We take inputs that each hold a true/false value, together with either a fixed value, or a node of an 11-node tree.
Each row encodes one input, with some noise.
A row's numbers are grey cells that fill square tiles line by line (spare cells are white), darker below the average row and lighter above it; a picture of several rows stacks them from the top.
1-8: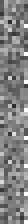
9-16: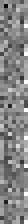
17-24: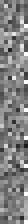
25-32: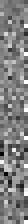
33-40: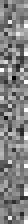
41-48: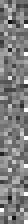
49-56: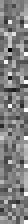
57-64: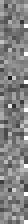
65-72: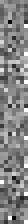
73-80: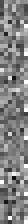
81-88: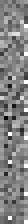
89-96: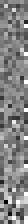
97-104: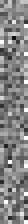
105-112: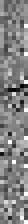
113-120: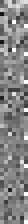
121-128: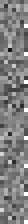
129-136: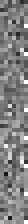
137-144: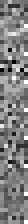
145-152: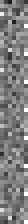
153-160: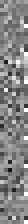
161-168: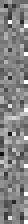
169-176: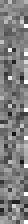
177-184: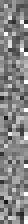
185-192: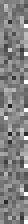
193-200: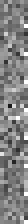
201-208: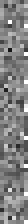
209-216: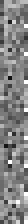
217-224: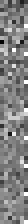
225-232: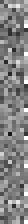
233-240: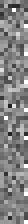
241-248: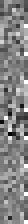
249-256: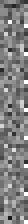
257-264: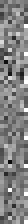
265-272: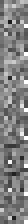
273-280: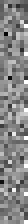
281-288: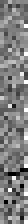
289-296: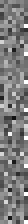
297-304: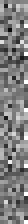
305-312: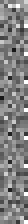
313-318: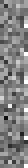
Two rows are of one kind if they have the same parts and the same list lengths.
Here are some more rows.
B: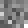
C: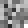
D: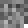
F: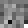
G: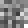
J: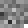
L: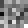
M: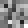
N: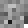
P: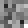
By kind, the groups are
B, C, D, F, G, J, M, N, P
L

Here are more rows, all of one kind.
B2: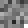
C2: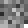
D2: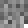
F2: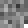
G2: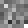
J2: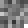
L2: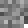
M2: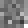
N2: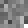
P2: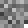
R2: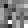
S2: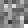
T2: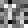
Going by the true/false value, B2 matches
J2, M2 and R2.
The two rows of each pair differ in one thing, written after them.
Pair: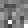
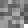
the true/false value
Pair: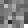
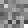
the node of the tree
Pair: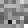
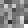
the node of the tree
